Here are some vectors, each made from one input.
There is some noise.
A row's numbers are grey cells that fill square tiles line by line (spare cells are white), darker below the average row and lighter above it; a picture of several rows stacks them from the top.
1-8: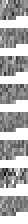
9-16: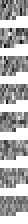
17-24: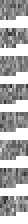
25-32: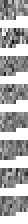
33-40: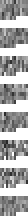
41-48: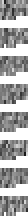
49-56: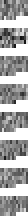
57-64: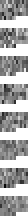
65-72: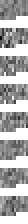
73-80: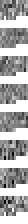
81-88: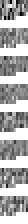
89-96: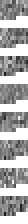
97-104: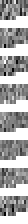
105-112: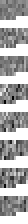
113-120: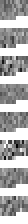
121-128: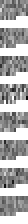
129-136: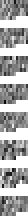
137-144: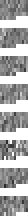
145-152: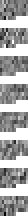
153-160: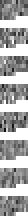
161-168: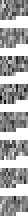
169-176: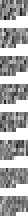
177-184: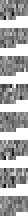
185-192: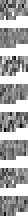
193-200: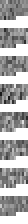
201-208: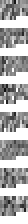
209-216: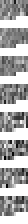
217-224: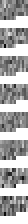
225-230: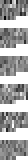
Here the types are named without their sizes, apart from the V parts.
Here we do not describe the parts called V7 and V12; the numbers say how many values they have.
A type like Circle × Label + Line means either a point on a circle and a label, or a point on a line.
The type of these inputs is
(Bool × Circle + V7) × V12.
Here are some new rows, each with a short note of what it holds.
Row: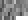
a point on a circle, a true/false value and a value of V12
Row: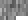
a point on a circle, a true/false value and a value of V12
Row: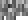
a point on a circle, a true/false value and a value of V12
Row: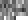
a value of V7 and a value of V12
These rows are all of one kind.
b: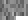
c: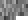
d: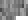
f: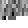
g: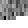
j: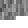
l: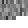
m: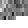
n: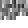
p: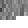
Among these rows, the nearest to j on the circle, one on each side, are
b and c.
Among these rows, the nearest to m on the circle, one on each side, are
f and g.
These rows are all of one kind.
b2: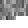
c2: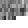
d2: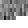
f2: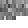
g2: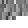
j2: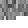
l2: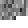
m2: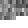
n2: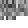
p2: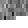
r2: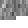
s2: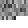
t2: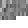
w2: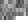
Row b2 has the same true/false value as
c2, f2 and w2.
